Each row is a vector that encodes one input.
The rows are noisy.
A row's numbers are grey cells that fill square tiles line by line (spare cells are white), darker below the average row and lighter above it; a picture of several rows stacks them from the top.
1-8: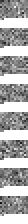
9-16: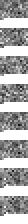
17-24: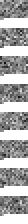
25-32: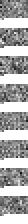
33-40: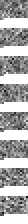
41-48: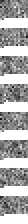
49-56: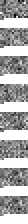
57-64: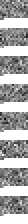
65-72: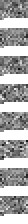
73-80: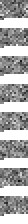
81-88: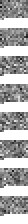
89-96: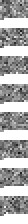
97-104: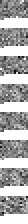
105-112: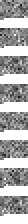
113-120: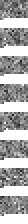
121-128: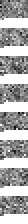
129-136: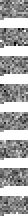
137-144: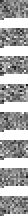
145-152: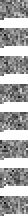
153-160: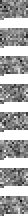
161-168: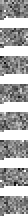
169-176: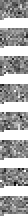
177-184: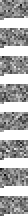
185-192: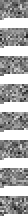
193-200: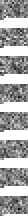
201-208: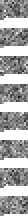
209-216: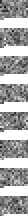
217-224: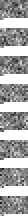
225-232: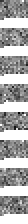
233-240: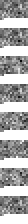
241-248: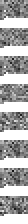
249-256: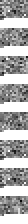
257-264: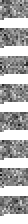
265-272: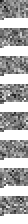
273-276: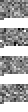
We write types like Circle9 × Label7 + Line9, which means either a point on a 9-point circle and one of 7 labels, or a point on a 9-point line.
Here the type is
Bool × Circle10 + Circle9.
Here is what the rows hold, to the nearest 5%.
About 45% of them hold a point on a 9-point circle. The rest hold a point on a 10-point circle and a true/false value.
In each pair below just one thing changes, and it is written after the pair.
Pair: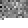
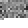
the place on the 10-point circle
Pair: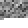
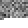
the place on the 10-point circle
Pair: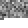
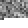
the true/false value
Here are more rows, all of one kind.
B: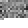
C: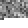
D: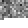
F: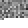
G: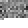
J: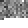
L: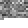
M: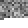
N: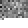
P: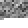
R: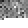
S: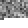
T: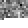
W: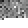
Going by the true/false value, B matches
G, L, N and P.
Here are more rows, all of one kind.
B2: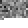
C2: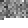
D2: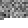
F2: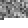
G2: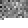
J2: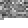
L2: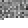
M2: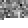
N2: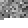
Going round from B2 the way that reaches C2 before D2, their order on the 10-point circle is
B2, C2, J2, F2, D2, N2, M2, L2, G2.
